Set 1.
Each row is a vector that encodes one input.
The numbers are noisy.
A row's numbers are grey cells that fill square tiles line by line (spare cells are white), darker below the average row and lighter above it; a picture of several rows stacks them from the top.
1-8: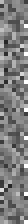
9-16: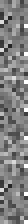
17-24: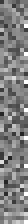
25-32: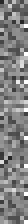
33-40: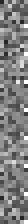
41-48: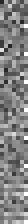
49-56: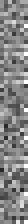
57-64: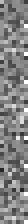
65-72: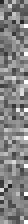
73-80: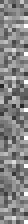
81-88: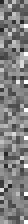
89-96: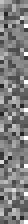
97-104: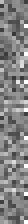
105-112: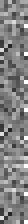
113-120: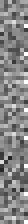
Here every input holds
one of 8 labels.
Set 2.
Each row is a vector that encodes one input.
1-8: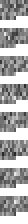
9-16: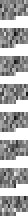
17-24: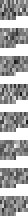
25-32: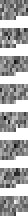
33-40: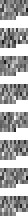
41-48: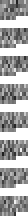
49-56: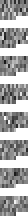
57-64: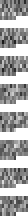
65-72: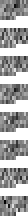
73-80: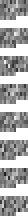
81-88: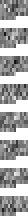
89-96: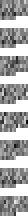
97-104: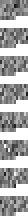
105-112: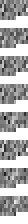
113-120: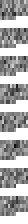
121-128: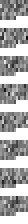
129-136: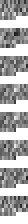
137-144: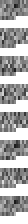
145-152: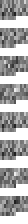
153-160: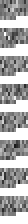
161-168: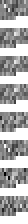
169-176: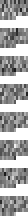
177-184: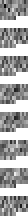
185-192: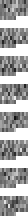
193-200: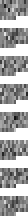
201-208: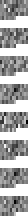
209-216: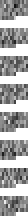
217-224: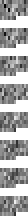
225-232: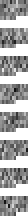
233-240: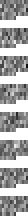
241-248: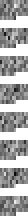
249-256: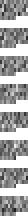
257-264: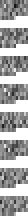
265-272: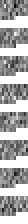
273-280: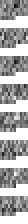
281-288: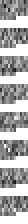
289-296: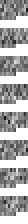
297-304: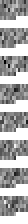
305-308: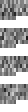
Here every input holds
three true/false values.
